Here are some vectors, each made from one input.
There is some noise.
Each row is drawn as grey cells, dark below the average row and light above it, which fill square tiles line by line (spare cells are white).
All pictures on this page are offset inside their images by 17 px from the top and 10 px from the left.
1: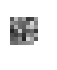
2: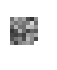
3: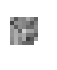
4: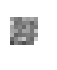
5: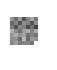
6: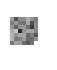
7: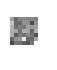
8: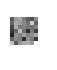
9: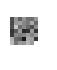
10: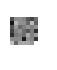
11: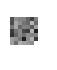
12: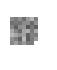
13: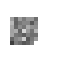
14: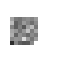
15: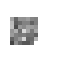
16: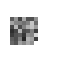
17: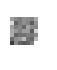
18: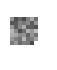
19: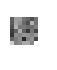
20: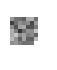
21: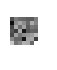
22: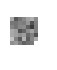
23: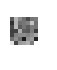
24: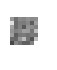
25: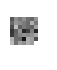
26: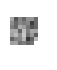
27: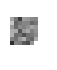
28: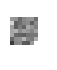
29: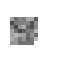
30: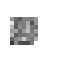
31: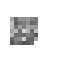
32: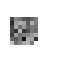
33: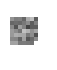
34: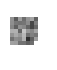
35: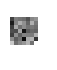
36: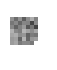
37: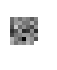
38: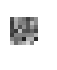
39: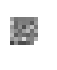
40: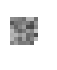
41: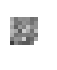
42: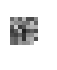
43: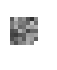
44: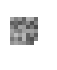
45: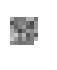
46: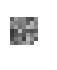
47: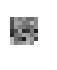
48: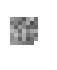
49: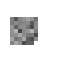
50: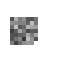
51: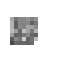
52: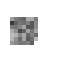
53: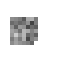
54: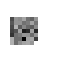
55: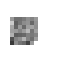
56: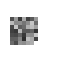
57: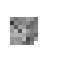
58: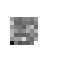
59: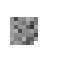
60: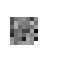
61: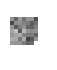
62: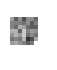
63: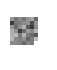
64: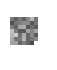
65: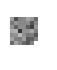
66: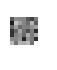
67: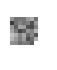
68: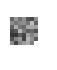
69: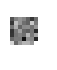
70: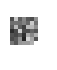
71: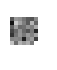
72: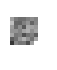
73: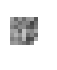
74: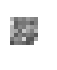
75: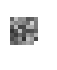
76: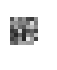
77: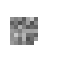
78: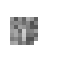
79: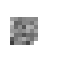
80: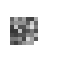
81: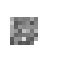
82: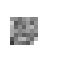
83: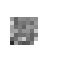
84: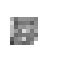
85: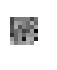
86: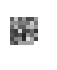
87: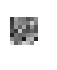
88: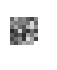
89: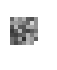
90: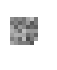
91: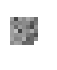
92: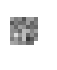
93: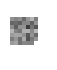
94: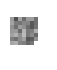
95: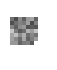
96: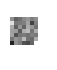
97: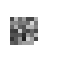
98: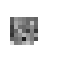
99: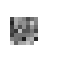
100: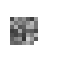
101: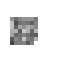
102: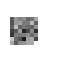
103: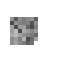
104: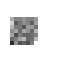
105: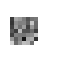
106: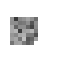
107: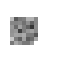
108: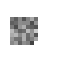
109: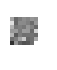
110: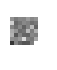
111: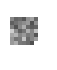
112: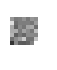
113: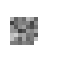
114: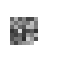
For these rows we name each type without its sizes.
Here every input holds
a true/false value, together with either a point on a circle, or a label.
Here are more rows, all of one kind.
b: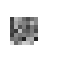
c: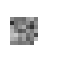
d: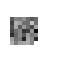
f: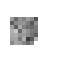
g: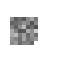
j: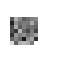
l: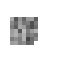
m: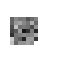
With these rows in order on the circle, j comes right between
b and l.
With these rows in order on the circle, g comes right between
b and c.
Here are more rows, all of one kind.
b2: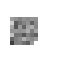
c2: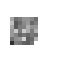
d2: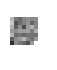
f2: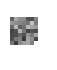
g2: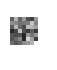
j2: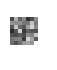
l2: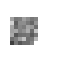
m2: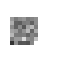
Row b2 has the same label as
d2 and g2.
